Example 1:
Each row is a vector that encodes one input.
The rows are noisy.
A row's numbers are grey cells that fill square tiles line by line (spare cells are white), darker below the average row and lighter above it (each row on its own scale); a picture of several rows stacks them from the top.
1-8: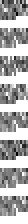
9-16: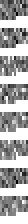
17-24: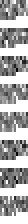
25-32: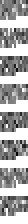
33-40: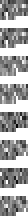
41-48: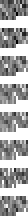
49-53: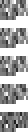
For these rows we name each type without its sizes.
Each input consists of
a point on a line.
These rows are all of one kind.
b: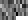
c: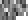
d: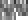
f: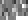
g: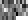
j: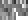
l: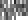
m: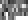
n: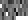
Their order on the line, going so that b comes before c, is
l, d, j, f, m, n, b, g, c.
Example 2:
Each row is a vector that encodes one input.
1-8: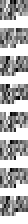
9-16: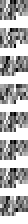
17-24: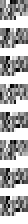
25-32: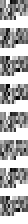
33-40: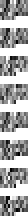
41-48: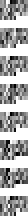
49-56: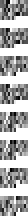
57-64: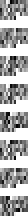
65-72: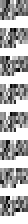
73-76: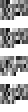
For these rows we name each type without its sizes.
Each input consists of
a point on a line.
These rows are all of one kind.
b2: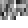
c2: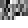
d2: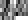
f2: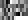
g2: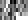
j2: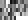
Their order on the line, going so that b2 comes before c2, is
g2, j2, b2, d2, c2, f2.
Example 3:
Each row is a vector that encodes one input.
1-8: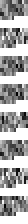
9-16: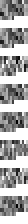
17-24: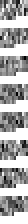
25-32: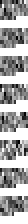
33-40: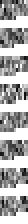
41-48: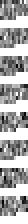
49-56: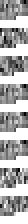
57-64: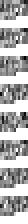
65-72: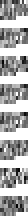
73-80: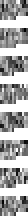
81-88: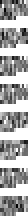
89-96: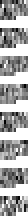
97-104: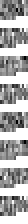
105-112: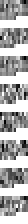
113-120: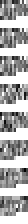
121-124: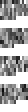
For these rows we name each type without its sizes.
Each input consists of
a node of a tree.
